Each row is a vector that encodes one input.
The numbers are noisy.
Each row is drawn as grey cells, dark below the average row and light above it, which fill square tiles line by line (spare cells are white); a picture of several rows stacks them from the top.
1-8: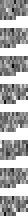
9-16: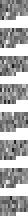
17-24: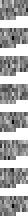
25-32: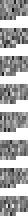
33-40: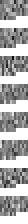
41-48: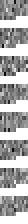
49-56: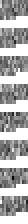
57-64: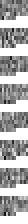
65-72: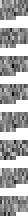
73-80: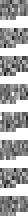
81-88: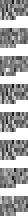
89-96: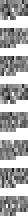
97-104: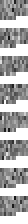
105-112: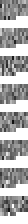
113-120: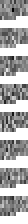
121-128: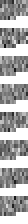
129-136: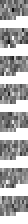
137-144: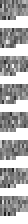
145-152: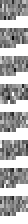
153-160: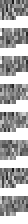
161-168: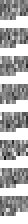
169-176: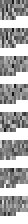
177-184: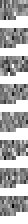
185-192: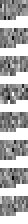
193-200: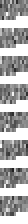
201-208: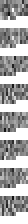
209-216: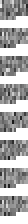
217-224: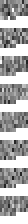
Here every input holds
one of 5 labels, together with a list of up to two items, each a point on a 6-point circle and a point on a 4-point line.
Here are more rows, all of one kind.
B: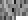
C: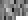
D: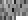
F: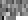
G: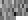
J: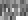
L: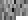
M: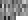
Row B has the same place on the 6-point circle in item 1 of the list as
D and F.
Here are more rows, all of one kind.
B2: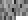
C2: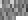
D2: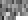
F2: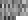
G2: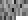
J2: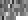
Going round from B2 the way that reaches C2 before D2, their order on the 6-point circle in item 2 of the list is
B2, J2, C2, D2, F2, G2.
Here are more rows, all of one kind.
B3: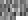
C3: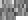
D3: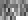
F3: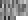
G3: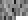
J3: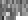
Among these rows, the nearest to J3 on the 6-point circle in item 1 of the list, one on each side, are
D3 and G3.
